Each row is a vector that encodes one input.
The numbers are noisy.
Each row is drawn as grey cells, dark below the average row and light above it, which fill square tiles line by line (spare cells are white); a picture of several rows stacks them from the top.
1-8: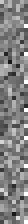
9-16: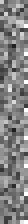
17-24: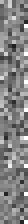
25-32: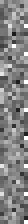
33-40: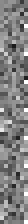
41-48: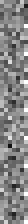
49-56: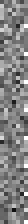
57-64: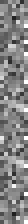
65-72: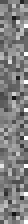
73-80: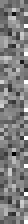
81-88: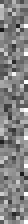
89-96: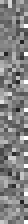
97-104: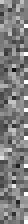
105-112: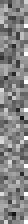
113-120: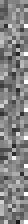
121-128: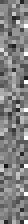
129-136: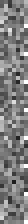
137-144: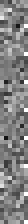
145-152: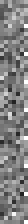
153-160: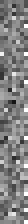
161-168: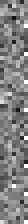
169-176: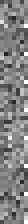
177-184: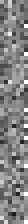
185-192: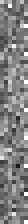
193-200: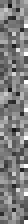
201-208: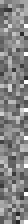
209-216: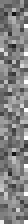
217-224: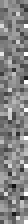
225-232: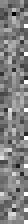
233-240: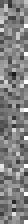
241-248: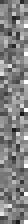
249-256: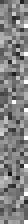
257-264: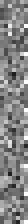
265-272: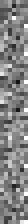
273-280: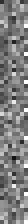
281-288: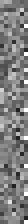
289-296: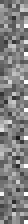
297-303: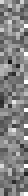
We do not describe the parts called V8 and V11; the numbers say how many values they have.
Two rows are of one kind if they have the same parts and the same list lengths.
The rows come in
6 kinds.
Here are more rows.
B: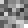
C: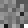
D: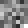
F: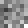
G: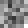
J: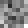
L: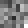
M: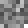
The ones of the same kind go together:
B
C, M
D
F
G, J
L

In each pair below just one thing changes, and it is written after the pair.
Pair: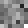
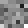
the node of the tree
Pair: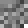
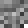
the node of the tree
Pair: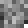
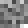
the value of V8
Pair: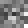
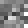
the node of the tree
